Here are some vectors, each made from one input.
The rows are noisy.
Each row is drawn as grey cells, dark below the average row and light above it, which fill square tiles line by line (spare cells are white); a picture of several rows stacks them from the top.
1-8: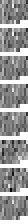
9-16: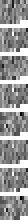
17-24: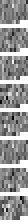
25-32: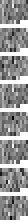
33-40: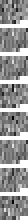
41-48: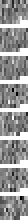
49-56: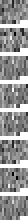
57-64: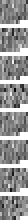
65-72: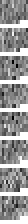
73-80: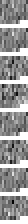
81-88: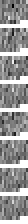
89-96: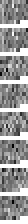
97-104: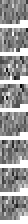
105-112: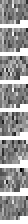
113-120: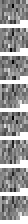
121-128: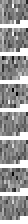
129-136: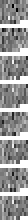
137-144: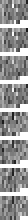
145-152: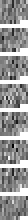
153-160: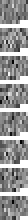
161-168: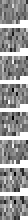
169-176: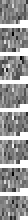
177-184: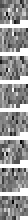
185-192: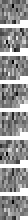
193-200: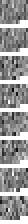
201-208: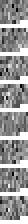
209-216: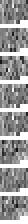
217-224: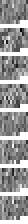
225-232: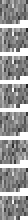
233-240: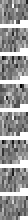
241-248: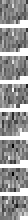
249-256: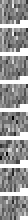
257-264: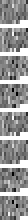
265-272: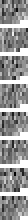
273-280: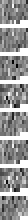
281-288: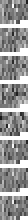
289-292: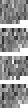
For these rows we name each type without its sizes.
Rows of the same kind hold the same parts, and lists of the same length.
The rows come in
5 kinds.
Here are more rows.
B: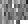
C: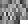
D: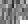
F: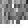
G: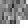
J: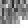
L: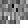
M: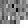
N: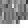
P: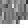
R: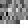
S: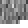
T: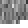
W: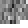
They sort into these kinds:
B, F, N, P, S, T
C, R
D, J, L
G, W
M

